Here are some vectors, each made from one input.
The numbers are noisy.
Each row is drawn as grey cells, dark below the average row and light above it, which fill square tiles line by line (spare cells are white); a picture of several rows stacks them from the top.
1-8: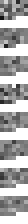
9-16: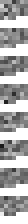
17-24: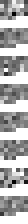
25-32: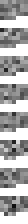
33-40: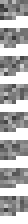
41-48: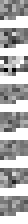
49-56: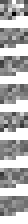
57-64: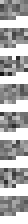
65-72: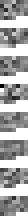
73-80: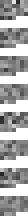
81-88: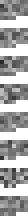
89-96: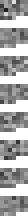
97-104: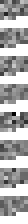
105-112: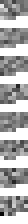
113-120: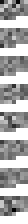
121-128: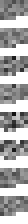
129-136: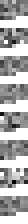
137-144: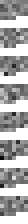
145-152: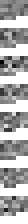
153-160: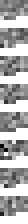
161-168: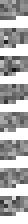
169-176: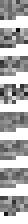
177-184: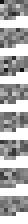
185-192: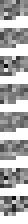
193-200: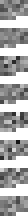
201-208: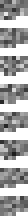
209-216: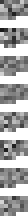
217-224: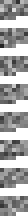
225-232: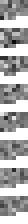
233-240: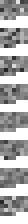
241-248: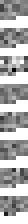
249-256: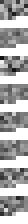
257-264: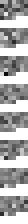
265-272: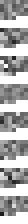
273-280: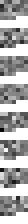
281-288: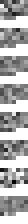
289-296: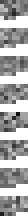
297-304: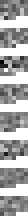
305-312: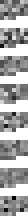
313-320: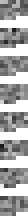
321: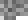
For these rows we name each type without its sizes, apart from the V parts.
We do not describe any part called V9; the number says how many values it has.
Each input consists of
a list of items, each a true/false value and a value of V9.
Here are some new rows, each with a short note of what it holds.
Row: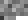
a list of two items
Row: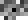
a list of one item
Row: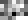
the empty list
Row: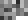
a list of one item
